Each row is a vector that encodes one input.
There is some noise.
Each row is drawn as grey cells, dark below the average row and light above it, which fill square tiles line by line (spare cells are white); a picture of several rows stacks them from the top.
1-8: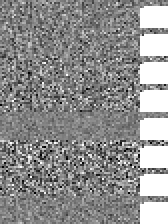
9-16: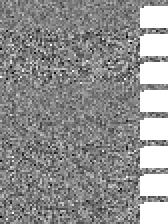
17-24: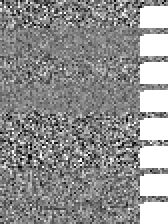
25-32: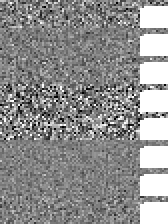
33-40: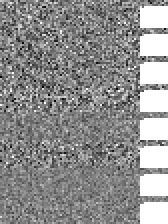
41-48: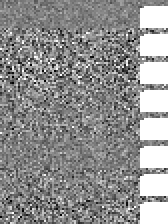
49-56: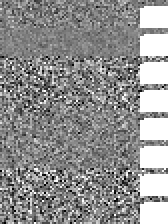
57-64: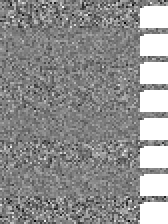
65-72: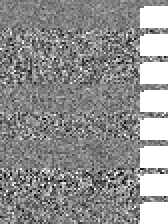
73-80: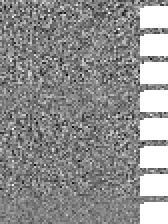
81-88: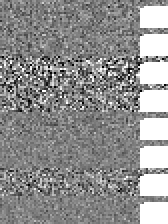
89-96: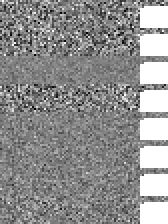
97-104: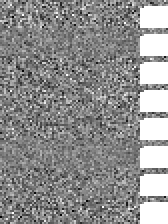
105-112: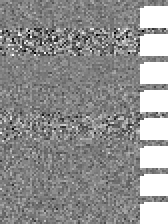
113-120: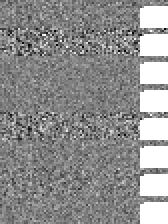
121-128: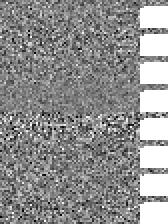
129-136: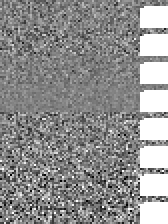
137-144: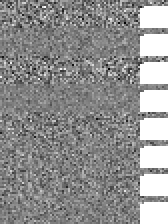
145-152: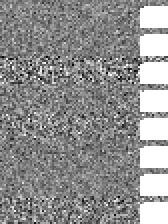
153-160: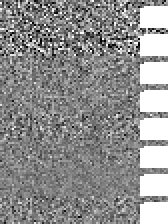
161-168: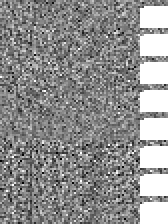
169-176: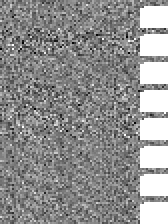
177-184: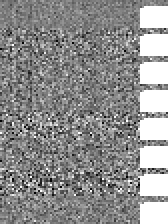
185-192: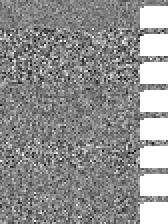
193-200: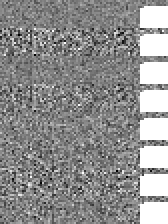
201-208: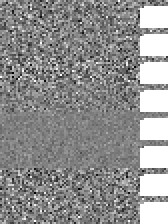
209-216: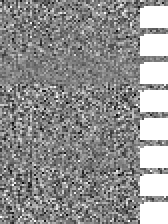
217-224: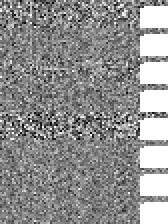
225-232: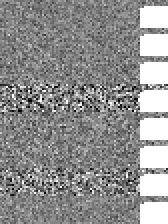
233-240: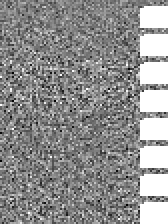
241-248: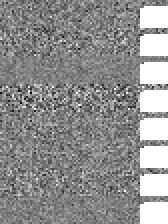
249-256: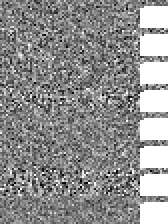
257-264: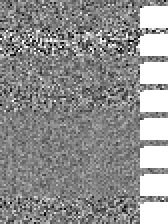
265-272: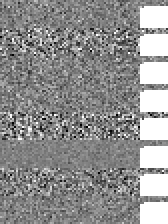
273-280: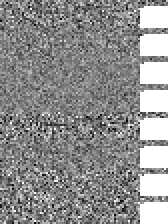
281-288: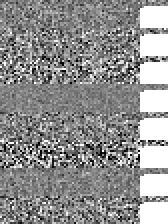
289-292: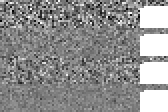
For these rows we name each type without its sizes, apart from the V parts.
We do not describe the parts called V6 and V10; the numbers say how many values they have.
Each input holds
a value of V6 and a value of V10, together with either a label, or three true/false values.
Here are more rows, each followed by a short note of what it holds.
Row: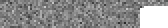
a label, a value of V6 and a value of V10
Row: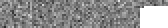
a label, a value of V6 and a value of V10
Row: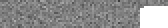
three true/false values, a value of V6 and a value of V10
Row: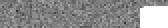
a label, a value of V6 and a value of V10
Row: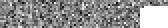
three true/false values, a value of V6 and a value of V10
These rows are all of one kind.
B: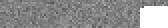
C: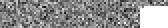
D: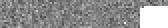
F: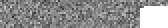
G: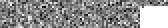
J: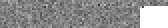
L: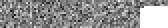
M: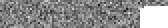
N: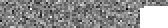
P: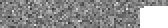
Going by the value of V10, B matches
J and P.
